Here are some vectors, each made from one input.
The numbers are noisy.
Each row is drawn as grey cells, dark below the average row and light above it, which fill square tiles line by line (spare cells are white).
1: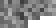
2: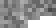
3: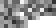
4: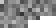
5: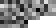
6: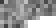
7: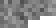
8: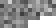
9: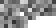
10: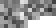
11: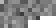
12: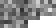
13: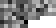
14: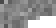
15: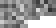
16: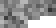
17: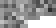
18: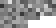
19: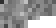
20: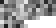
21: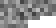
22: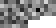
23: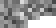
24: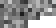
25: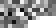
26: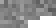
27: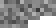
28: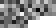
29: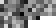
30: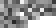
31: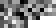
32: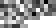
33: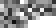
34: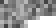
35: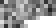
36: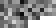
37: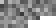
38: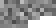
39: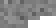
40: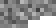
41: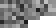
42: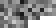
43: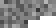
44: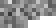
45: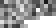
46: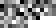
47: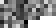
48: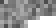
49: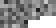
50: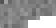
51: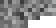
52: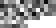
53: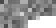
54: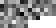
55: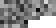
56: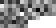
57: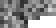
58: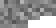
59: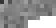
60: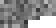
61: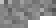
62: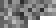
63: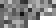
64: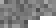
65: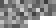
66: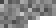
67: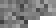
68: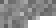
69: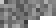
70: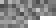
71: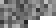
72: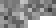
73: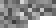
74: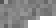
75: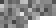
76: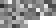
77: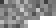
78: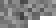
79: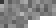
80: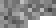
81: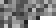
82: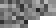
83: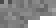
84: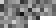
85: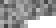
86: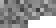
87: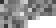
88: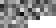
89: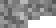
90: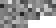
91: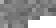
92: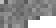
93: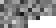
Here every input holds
either a fixed value, or a point on each of two 5-point lines and a true/false value.
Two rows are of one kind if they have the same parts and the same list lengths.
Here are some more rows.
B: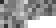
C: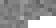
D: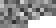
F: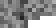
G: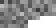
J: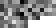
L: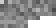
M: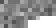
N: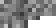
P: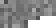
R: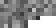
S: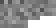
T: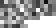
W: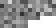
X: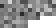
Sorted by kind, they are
B, C, D, F, G, J, L, M, N, P, R, S, T
W, X

